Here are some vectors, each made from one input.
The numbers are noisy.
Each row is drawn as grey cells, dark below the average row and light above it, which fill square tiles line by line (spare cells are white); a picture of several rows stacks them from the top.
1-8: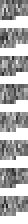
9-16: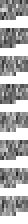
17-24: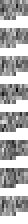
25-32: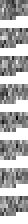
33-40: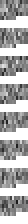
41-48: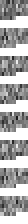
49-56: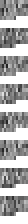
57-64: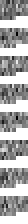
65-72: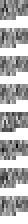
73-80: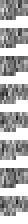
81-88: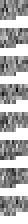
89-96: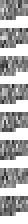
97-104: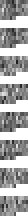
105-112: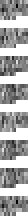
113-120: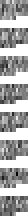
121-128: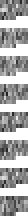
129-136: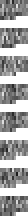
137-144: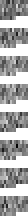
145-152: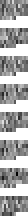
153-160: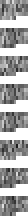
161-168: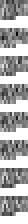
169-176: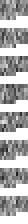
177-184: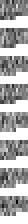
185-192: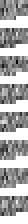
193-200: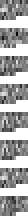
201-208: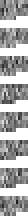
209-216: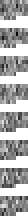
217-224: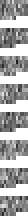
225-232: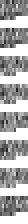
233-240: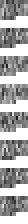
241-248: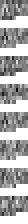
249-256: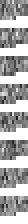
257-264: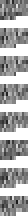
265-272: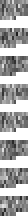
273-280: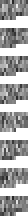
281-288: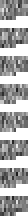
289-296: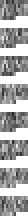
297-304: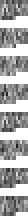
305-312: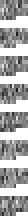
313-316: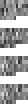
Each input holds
a point on a 9-point circle and a true/false value.
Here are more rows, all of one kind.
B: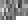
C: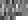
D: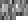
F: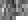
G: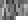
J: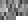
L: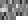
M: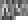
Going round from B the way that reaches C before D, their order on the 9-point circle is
B, M, G, F, C, D, L, J.
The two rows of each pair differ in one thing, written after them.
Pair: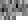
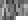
the true/false value
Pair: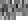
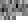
the place on the 9-point circle
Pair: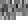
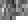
the true/false value
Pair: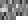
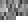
the place on the 9-point circle
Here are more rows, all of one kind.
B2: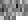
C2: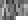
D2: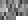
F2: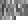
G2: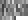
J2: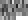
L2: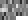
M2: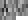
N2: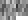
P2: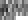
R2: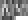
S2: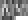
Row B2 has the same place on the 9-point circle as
R2 and S2.
